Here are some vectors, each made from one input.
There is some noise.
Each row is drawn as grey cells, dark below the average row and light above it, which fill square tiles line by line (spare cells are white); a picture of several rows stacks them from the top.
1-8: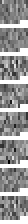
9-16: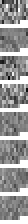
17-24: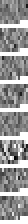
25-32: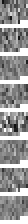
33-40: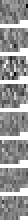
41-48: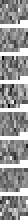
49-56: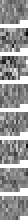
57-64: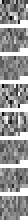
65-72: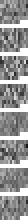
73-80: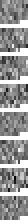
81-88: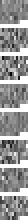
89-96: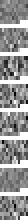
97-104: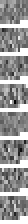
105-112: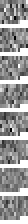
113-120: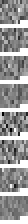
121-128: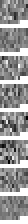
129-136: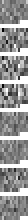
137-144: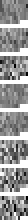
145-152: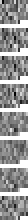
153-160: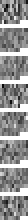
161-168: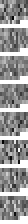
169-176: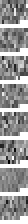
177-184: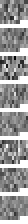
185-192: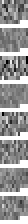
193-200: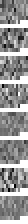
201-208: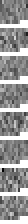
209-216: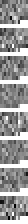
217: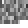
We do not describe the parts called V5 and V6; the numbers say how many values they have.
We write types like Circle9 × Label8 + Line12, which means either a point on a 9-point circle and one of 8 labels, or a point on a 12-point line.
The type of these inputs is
Bool × (Circle10 + Unit) × V5 + V6.
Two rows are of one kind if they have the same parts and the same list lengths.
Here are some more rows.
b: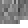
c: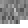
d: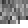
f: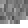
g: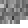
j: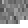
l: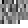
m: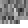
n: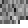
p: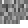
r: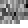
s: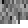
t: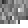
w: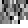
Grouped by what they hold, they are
b, f, g, p
c, j, m, r
d, l, n, s, t, w

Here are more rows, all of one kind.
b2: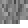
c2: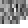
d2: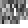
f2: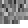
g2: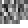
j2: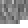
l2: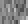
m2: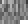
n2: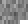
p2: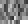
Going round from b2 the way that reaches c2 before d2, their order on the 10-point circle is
b2, c2, n2, l2, p2, m2, g2, j2, f2, d2.
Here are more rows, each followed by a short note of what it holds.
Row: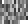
a point on a 10-point circle, a true/false value and a value of V5
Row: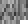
a point on a 10-point circle, a true/false value and a value of V5
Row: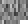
a point on a 10-point circle, a true/false value and a value of V5
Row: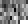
a value of V6
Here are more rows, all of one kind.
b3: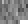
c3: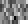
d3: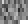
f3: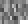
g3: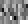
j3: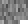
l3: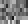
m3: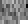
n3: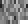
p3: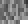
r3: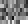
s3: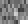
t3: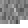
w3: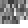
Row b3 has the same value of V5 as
c3, d3, s3 and t3.
